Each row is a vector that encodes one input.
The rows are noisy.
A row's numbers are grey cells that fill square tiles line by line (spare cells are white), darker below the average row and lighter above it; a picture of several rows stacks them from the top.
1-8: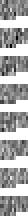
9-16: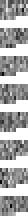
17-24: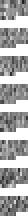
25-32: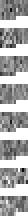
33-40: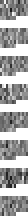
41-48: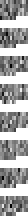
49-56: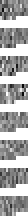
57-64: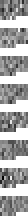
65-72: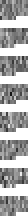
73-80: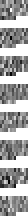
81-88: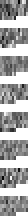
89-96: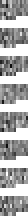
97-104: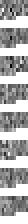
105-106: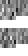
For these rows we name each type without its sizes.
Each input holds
a node of a tree, together with either a fixed value, or four true/false values.
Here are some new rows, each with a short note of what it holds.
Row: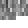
a node of a tree
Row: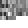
a node of a tree
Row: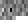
a node of a tree and four true/false values
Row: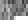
a node of a tree and four true/false values
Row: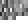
a node of a tree
